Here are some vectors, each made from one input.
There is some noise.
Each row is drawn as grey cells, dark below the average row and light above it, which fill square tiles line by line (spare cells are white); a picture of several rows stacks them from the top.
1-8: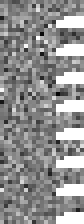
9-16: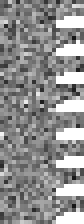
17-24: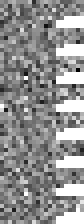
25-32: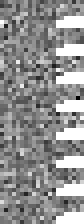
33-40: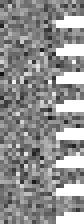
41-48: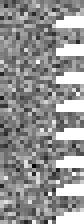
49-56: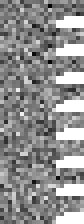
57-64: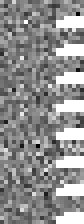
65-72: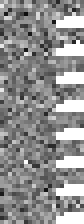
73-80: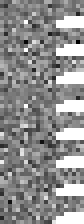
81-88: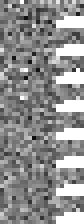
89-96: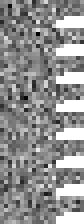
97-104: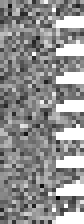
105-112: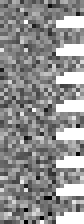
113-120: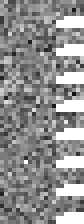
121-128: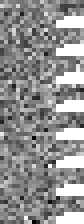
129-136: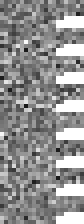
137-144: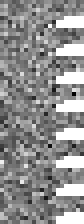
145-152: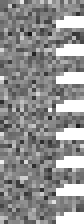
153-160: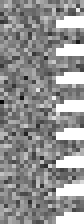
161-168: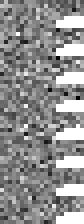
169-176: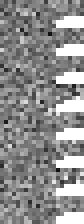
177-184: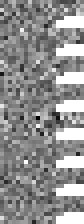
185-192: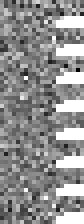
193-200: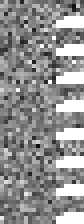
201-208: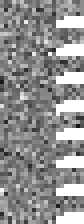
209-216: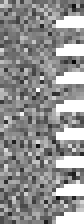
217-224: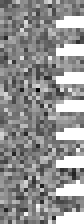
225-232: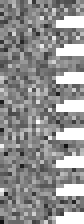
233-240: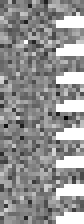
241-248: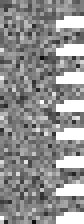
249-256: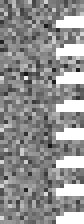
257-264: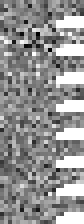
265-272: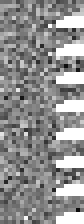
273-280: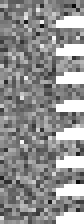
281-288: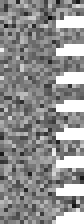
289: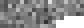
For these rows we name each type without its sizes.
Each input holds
either a point on a line, or four true/false values, or a list of points on a circle.
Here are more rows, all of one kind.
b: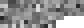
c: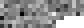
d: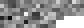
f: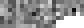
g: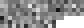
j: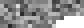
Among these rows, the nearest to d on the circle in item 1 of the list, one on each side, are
b and c.
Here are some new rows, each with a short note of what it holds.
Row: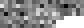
a list of one item
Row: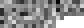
a point on a line
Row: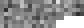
four true/false values
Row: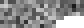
a list of one item
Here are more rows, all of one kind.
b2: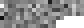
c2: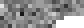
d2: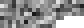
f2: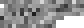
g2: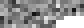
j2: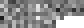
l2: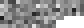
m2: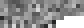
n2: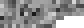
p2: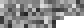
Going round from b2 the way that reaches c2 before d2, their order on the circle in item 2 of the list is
b2, l2, j2, m2, g2, n2, c2, f2, d2, p2.
